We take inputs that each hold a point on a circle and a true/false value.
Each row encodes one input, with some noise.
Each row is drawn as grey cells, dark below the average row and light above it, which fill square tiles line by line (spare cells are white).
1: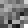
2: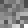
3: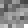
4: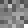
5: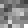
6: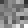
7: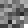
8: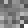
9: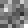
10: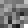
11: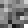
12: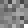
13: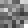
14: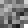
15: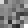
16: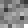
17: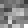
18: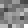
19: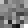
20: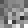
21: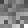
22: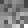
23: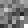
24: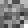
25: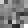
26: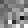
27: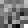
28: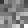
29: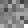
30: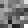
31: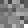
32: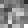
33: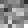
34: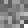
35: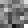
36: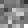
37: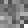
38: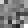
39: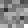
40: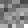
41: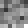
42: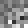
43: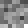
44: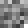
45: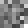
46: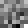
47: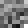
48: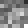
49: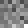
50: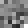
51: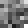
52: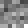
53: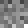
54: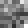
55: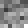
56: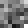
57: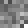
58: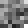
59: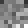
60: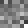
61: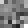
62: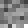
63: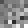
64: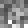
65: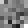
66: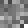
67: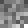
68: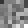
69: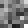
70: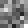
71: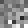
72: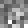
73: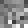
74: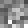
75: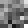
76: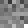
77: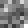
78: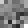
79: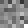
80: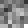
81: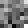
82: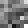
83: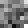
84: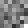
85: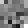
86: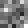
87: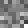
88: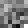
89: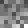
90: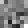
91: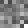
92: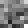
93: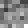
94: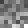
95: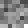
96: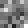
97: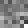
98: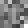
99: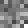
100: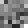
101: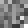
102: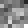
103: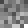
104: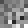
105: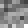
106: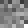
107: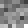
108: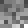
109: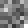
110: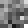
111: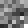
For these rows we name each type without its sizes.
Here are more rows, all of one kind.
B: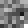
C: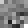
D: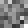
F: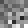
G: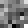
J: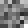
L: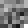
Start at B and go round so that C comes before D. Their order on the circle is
B, G, L, C, D, J, F.
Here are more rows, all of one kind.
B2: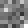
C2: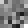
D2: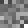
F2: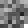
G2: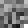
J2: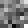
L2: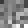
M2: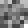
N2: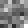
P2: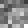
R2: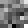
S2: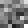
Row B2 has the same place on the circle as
L2 and N2.
